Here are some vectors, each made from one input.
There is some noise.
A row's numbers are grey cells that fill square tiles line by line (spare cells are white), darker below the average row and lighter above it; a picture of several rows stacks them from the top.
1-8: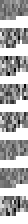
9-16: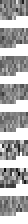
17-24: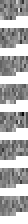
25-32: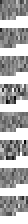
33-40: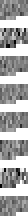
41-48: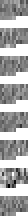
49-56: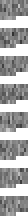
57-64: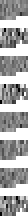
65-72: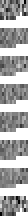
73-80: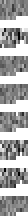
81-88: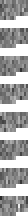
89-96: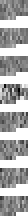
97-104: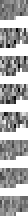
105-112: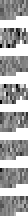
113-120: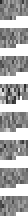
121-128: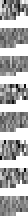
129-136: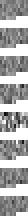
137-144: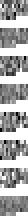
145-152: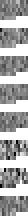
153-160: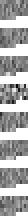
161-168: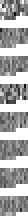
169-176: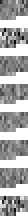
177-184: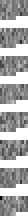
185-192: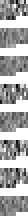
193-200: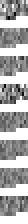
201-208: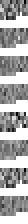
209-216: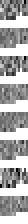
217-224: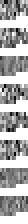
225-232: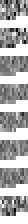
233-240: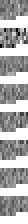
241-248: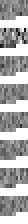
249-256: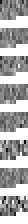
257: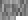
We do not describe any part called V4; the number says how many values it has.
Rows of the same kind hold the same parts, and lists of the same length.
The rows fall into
3 kinds.
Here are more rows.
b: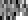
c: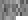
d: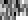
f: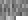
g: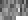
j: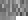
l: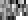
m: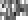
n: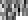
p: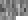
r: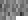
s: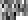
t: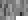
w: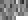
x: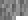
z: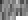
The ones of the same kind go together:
b, d, l, m, n, s
c, f, j, p, r, t, x
g, w, z

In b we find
a point on a 5-point circle and one of 5 labels.
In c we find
a point on a 5-point line and three true/false values.
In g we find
a point on a 5-point line and a value of V4.
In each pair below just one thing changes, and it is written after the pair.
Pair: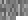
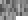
one of the three true/false values
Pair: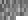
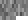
one of the three true/false values
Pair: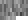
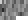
the place on the 5-point line
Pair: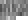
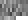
one of the three true/false values
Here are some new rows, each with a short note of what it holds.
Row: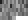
a point on a 5-point line and a value of V4
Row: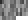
a point on a 5-point line and a value of V4
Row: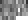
a point on a 5-point line and a value of V4
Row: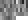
a point on a 5-point line and a value of V4
